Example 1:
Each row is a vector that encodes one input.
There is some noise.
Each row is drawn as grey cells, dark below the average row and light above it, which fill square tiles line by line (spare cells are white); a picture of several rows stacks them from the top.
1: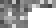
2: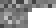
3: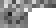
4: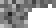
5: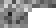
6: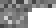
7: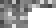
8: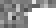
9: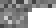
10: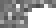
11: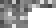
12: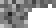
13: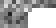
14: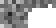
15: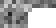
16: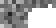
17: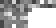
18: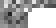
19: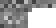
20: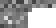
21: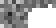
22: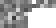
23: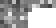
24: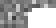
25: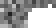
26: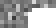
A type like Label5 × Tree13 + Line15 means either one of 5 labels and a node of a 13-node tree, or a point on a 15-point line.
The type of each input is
Line5.
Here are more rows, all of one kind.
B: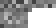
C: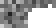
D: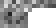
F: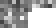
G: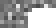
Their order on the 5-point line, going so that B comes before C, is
F, B, G, D, C.
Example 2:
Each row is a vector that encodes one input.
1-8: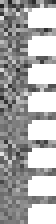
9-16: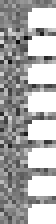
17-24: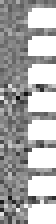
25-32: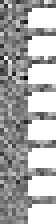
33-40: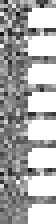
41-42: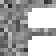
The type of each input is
Tree8.
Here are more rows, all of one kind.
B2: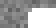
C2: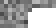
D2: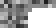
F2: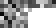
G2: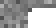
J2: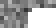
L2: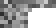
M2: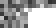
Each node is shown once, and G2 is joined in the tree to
J2.
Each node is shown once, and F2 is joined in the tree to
D2 and L2.
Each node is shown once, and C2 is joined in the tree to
M2.
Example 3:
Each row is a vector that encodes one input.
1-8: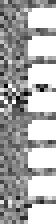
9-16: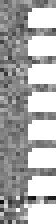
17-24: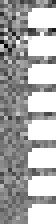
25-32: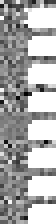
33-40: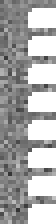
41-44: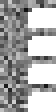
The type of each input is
Tree9.
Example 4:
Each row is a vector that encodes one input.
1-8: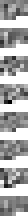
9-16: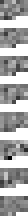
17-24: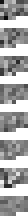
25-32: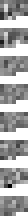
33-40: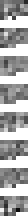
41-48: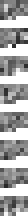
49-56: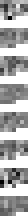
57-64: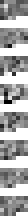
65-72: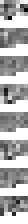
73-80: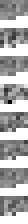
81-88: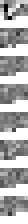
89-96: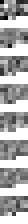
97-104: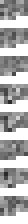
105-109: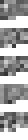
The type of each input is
Bool × Bool × Bool × Bool.
